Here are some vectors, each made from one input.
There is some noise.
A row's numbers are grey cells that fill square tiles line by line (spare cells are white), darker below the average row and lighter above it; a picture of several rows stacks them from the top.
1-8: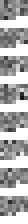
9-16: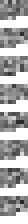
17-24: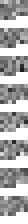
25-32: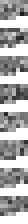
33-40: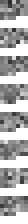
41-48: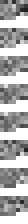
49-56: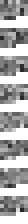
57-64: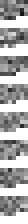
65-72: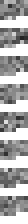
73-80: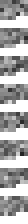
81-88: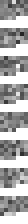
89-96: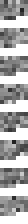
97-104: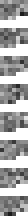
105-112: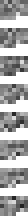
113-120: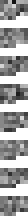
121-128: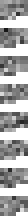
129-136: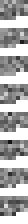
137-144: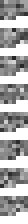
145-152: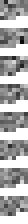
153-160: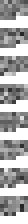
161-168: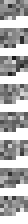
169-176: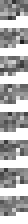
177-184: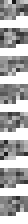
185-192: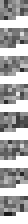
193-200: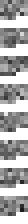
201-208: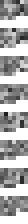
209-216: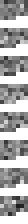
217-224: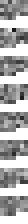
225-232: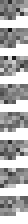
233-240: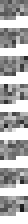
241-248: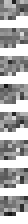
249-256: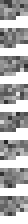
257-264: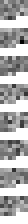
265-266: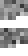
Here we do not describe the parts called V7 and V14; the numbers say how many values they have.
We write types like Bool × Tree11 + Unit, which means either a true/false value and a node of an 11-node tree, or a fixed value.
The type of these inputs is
Bool × (Circle6 + V7) × V14.
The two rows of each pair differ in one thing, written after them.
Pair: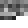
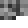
the true/false value
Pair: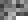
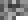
the place on the 6-point circle
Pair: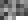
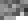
the place on the 6-point circle
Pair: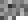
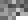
the value of V14
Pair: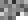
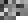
the place on the 6-point circle
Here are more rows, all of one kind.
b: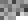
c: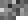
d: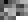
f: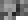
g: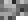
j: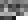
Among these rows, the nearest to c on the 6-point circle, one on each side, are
b and j.
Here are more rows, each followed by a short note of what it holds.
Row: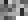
a true/false value, a value of V7 and a value of V14
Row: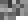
a point on a 6-point circle, a true/false value and a value of V14
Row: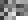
a point on a 6-point circle, a true/false value and a value of V14
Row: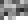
a point on a 6-point circle, a true/false value and a value of V14
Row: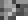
a point on a 6-point circle, a true/false value and a value of V14
